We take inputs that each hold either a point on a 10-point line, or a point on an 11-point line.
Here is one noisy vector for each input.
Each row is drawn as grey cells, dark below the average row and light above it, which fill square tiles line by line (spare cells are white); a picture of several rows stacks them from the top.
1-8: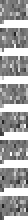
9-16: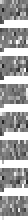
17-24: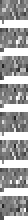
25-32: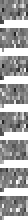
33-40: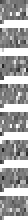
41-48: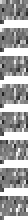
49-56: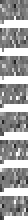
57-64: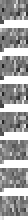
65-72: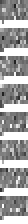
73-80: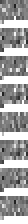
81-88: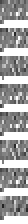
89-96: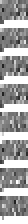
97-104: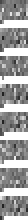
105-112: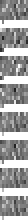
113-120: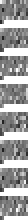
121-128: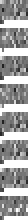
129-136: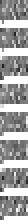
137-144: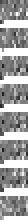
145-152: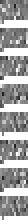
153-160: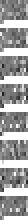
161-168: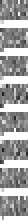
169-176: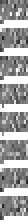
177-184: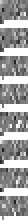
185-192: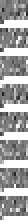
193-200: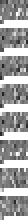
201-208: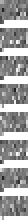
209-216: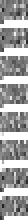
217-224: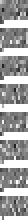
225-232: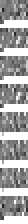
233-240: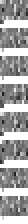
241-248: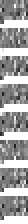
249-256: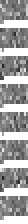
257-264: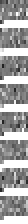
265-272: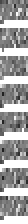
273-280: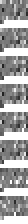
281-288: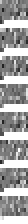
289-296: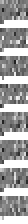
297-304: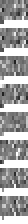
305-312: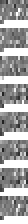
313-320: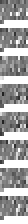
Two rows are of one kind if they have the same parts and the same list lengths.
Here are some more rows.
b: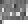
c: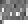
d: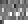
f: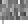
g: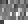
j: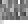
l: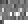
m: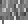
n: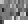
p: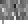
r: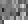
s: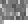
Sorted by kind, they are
b, c, d, f, g, j, l, m, p, s
n, r

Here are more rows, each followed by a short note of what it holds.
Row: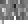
a point on an 11-point line
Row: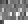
a point on an 11-point line
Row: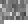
a point on an 11-point line
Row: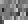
a point on a 10-point line
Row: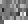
a point on a 10-point line
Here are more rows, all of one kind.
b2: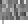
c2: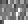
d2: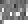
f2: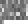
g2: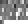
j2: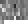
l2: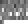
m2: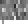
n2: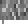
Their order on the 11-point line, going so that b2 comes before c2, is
b2, n2, m2, j2, f2, d2, l2, g2, c2.
